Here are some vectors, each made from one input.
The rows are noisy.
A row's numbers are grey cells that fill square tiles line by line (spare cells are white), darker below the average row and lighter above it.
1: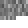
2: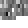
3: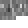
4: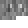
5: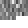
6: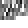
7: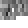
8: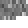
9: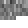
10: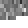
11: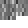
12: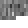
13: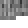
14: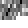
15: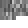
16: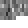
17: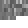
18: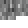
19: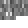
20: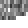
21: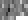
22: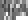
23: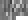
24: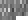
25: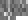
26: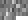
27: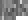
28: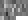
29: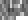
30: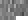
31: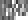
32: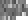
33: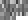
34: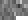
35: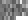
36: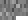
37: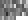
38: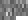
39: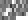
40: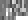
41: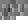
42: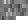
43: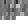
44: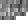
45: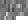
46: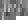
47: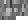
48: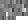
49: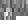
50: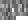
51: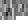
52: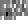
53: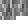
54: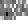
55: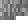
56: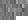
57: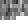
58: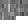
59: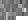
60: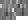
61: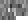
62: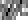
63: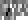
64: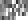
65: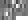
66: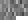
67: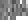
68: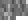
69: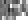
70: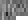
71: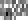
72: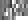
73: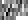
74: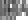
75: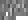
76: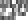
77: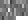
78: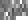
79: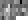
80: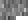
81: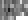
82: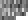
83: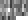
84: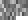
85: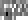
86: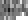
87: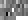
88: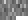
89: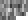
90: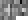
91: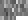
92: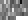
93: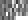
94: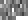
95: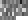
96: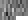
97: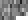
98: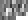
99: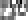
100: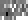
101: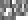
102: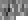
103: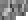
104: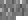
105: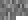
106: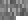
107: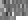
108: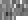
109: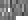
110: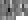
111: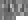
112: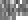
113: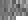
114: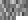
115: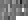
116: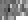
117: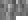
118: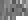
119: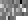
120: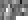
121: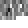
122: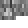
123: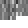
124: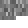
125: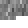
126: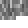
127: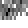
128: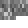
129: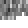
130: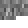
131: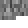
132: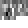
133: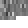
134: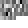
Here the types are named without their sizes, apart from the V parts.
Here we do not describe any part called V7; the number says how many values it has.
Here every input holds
a list of items, each a true/false value and a value of V7.
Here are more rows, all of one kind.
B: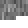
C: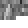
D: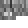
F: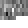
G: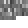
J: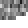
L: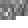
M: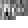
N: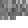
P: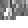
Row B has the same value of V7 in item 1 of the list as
F and M.
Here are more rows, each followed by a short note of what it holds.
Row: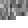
a list of two items
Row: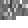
a list of two items
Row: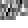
the empty list
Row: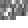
a list of two items
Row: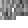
a list of two items
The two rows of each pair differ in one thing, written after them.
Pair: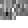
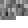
the value of V7 in item 1 of the list
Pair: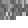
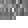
the value of V7 in item 2 of the list
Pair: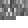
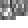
the value of V7 in item 1 of the list
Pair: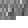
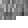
the value of V7 in item 2 of the list
